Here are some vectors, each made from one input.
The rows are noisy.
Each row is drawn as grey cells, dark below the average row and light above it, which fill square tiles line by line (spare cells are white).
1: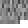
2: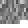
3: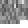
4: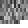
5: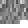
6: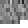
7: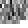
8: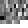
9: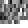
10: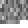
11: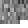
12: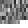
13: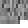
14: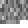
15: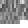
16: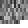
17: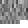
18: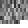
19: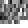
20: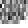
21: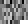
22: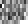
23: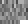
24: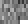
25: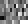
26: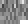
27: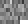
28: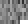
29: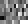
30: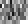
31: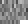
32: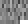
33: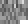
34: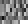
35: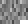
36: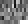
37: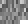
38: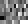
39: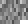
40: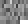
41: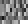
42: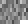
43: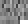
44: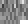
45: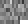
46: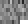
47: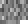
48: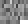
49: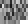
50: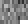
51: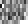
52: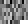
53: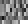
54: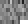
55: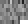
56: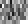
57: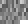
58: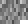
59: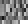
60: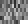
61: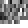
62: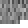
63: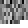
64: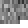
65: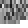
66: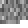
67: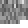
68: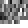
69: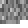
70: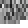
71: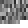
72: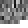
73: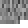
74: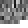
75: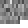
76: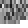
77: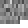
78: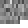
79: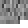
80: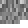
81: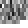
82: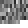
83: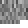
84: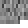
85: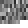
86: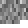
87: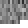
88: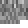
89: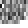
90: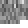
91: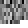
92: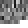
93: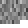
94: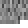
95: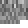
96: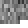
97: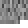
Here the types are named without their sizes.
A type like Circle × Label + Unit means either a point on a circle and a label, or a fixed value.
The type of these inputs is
Bool × (Circle + Unit) + Tree.
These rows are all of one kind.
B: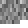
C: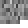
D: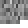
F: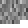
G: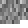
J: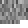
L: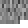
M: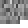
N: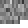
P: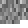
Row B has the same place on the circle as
G and P.
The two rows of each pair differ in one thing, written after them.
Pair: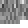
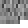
the true/false value
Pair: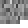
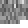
the true/false value
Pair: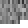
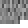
the place on the circle
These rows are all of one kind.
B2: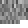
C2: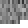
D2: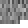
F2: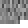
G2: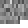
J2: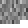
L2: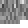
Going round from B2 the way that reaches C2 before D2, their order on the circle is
B2, J2, C2, D2, F2, L2, G2.
